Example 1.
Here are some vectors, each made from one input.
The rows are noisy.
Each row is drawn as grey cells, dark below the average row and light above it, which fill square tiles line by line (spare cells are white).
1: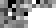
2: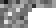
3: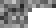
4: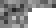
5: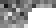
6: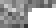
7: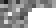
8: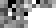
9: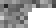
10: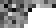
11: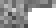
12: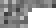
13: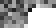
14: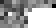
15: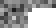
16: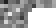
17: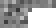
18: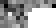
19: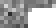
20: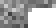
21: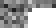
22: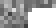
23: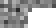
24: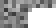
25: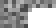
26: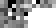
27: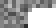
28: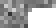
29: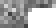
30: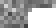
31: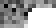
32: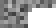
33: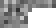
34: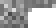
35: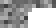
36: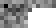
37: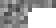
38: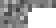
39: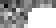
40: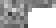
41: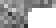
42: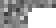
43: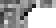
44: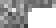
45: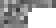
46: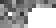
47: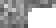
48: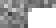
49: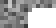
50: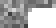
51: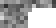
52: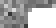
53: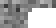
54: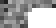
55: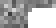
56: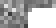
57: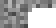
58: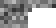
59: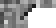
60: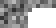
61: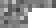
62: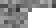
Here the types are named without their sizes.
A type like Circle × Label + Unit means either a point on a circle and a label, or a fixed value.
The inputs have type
List(Line).
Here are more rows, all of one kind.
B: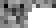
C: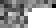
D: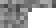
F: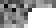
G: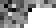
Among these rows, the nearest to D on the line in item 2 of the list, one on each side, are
B and G.
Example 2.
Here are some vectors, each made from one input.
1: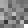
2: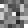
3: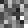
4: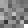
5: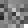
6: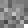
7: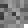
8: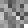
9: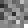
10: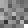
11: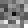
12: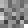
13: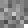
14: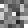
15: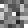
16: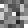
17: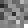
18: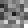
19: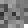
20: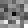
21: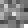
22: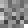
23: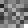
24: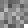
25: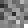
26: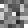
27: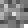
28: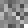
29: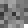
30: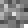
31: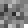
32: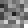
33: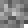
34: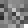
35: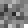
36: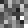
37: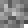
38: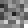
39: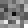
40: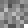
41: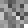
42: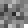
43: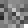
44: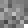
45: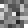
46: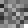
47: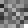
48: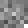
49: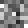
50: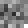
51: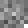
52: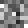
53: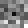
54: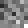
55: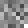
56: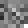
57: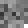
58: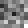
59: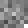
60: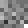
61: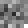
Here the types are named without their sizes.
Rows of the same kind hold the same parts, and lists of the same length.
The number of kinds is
2.
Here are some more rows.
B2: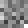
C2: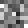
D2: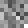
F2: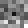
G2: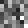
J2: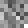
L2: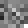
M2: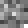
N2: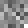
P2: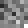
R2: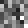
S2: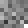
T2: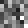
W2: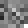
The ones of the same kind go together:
B2, D2, F2, J2, L2, M2, N2, P2, S2, W2
C2, G2, R2, T2

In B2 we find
a node of a tree and a true/false value.
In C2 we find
a true/false value.
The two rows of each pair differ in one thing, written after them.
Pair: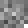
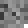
the true/false value
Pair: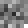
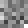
the true/false value
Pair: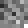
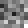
the node of the tree
